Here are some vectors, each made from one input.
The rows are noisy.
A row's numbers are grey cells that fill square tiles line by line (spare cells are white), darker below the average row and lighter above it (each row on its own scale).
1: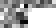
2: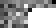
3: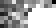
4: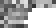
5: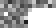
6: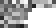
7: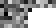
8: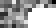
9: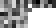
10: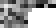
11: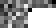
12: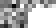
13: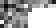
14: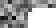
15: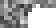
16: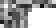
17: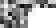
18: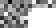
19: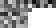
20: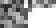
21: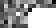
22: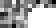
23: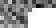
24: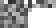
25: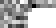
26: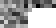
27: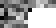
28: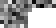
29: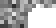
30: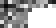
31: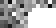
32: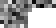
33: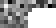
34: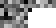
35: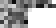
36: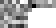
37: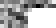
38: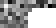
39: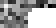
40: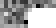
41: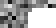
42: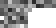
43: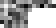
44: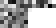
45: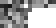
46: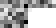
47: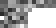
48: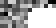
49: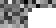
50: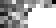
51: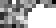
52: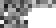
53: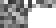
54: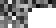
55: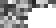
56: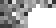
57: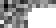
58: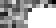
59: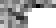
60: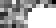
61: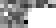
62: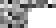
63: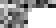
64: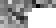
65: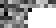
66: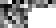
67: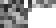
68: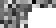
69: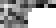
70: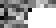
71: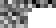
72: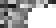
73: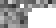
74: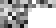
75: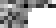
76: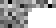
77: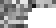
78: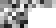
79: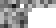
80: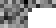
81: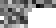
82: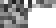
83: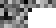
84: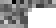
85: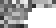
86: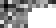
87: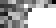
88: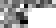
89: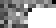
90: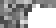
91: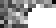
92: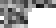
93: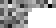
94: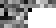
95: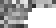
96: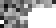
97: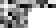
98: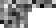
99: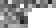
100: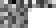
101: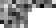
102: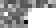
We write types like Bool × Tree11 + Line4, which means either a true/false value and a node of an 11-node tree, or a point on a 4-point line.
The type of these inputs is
Label9.
